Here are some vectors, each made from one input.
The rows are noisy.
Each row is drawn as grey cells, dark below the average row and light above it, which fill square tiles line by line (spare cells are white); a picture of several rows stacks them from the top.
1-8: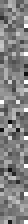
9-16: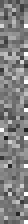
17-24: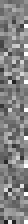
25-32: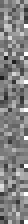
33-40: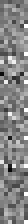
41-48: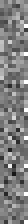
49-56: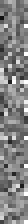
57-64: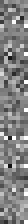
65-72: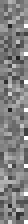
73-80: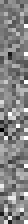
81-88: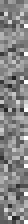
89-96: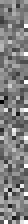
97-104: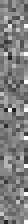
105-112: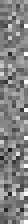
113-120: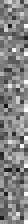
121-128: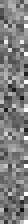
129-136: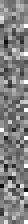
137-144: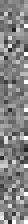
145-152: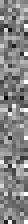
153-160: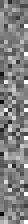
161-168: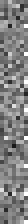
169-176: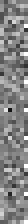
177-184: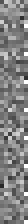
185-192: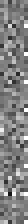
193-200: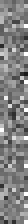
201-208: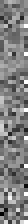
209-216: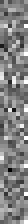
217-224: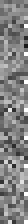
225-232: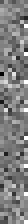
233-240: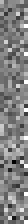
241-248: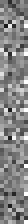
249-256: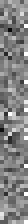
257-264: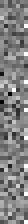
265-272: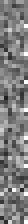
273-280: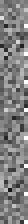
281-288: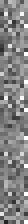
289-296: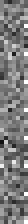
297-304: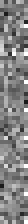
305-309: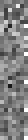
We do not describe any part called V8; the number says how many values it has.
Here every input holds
a value of V8, together with either a point on a 10-point line, or a point on a 14-point line.
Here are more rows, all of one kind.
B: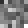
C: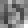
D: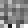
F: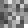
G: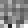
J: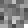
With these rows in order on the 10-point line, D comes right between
F and G.
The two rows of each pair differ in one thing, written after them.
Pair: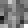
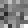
the value of V8
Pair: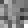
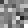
the place on the 10-point line
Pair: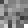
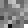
the value of V8
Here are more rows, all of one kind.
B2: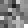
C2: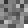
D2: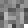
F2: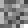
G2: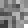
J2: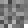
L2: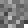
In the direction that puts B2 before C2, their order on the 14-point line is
F2, J2, G2, L2, B2, D2, C2.
